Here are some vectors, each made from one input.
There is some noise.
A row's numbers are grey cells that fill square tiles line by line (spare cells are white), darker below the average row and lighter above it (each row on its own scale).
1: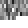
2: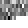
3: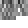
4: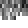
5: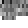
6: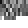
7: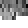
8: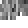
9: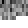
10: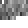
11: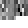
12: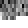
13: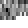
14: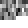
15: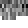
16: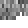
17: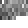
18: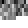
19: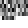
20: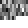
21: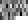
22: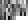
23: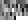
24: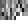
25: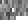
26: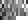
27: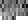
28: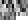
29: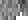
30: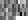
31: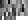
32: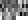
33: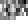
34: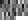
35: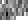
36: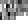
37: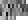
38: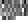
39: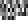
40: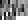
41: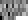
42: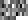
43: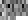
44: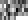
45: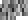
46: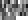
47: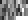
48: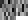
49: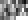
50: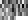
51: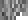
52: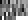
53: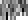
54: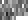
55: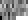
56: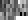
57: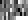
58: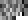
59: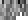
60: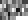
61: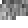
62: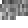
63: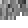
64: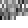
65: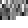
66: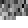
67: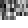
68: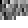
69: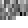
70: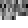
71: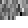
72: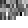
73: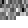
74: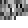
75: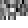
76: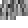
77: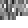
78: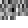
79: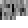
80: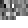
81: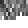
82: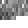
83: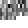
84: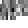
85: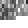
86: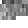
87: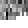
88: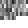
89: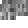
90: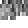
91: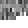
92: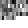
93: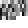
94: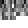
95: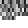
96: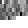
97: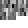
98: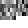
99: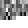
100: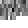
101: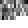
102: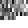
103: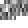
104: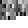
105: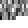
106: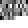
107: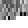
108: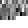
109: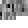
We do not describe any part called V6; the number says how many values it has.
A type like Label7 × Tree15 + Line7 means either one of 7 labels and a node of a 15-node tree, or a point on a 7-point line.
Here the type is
Label5 × (Line4 + V6).
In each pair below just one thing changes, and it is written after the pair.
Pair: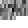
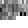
the label
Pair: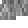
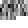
the value of V6
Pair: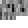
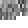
the label
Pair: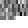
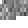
the label
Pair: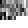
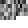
the label
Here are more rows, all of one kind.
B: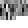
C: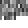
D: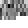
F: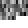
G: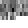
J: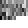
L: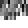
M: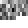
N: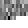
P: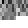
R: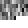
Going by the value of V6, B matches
D and G.
